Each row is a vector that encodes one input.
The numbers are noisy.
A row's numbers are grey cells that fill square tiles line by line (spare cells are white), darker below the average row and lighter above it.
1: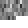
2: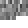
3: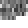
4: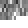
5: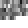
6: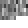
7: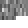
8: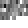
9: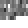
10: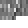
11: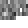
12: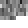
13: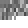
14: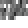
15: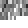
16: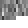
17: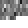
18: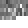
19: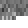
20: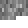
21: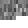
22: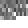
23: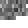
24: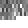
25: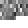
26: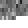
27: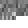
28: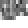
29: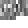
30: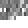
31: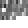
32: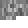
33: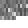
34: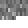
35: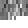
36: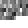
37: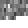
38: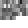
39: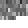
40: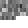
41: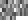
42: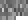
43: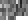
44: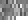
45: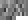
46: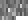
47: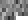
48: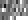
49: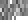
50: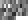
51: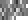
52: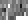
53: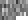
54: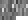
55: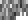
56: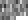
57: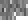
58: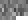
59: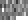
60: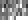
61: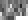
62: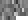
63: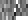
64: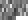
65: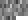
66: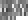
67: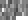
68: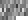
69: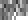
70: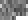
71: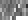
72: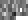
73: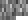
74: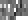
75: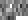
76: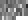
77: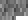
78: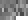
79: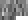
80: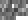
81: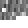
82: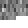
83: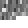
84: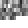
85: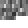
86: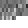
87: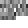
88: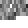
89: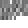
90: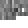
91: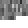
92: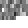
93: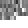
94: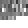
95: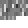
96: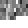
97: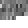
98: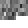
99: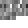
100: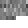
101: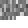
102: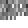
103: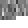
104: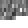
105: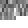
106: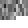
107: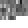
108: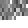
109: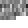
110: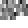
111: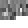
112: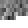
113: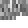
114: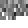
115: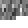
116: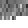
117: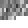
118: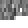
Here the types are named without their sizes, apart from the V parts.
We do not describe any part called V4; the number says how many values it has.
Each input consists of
a value of V4, together with either a point on a line, or three true/false values.
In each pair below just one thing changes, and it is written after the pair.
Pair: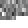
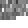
one of the three true/false values
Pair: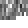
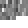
the value of V4
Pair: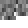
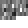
the value of V4
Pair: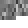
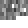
the value of V4
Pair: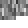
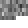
the value of V4
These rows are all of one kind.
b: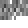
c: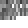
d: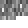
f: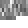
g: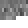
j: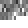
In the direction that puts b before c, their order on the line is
f, b, j, c, d, g.
